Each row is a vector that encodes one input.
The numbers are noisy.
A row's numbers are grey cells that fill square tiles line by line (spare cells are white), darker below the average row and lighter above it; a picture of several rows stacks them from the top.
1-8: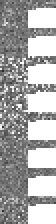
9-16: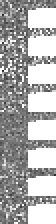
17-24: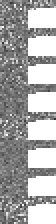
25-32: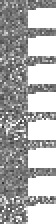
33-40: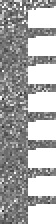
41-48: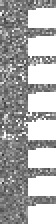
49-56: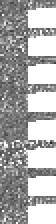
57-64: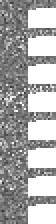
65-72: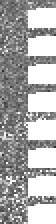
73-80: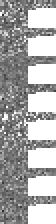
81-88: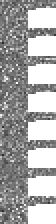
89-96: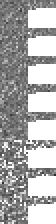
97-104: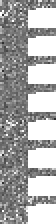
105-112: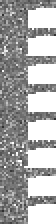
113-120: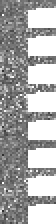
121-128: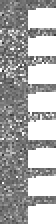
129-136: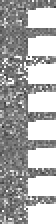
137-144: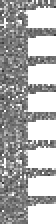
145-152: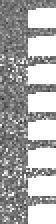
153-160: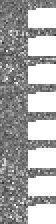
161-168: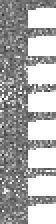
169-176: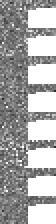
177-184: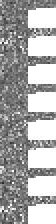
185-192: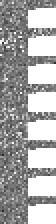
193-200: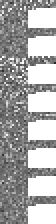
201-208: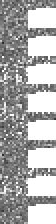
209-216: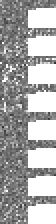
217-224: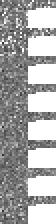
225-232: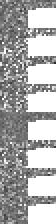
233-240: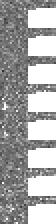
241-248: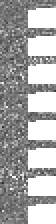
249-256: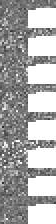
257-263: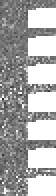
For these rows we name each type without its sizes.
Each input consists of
either three true/false values, or a list of points on a circle.
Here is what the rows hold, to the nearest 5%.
About 40% of them hold three true/false values. The rest are lists of points on a circle.
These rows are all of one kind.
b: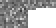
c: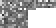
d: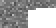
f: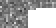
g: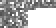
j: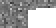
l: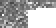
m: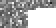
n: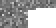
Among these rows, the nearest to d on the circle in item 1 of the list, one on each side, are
b and n.
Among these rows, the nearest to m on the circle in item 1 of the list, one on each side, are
j and n.
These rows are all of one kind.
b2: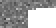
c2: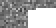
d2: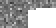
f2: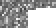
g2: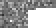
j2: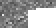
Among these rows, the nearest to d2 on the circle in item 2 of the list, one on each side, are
c2 and g2.
